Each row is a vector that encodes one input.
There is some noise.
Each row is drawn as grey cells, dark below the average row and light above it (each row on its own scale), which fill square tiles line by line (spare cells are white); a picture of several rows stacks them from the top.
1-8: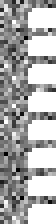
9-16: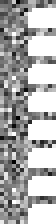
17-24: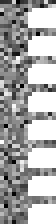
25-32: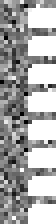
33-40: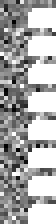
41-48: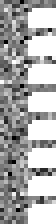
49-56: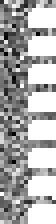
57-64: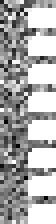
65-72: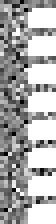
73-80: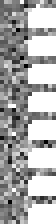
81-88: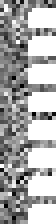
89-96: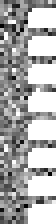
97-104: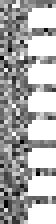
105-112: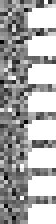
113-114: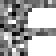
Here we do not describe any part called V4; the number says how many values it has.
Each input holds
a value of V4, together with either a point on a 5-point circle and a true/false value, or a fixed value.
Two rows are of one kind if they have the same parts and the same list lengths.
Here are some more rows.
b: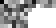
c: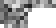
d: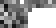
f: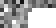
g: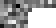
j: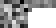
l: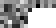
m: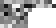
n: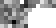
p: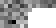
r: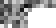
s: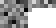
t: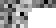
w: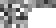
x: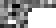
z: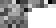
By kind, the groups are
b, c, d, l, m, n, p, r, s, t, w, z
f, g, j, x

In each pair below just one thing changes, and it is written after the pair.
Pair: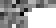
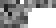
the value of V4
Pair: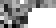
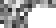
the value of V4
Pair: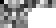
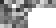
the true/false value
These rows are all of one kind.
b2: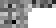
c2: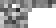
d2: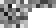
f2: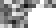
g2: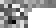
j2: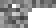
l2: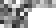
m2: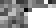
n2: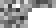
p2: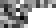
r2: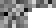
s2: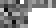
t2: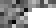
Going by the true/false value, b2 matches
s2 and t2.
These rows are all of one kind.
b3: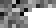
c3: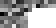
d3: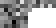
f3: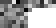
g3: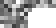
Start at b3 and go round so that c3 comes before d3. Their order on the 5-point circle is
b3, c3, g3, f3, d3.
